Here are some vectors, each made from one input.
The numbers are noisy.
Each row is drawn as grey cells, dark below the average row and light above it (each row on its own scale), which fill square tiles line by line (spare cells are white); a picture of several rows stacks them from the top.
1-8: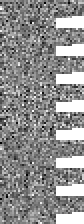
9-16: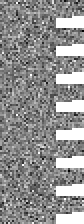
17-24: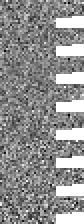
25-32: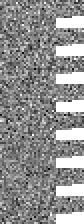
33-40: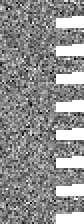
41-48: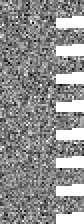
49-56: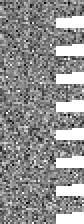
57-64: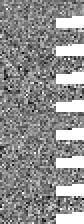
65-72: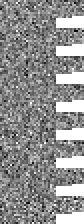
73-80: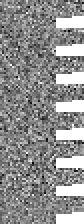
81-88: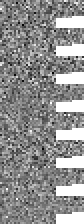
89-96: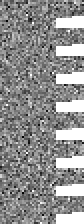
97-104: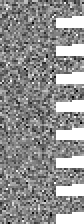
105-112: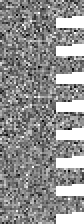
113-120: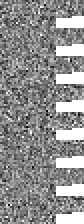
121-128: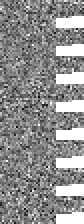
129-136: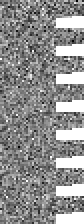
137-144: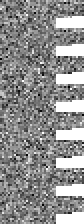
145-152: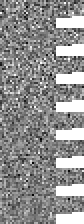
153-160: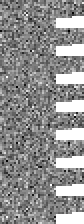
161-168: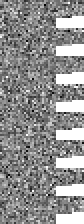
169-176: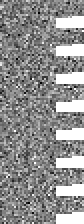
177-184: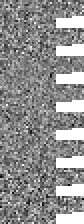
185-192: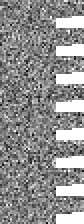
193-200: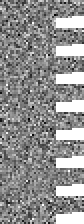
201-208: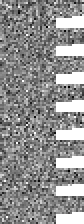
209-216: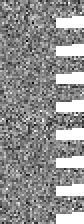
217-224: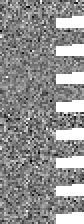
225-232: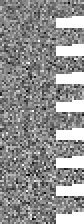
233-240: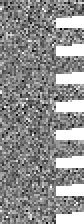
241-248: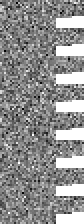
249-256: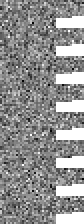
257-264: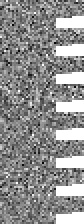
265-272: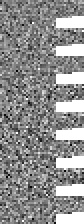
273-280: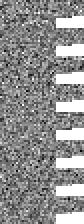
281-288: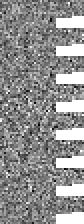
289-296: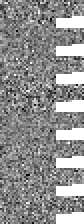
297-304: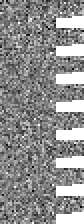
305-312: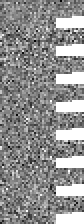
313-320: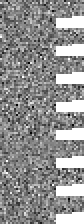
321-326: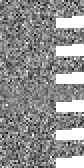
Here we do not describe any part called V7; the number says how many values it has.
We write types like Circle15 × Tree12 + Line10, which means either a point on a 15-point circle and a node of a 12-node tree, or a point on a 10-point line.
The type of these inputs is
Bool × Label5 × Tree9 × (Tree9 + Unit) × V7.
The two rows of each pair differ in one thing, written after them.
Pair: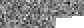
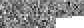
the label
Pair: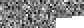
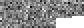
the label
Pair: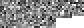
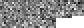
the value of V7
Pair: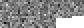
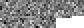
the node of one of the two trees
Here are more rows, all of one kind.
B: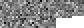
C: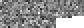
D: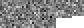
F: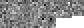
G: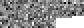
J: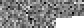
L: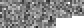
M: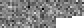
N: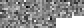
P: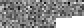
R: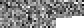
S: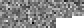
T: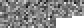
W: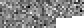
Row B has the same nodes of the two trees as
J, P and T.
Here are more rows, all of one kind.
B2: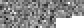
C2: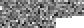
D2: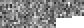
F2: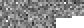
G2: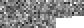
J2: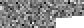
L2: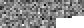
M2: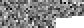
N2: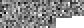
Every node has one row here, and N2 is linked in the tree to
D2, F2, L2 and M2.
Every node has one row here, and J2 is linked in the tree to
D2.
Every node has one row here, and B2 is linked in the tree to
C2 and M2.
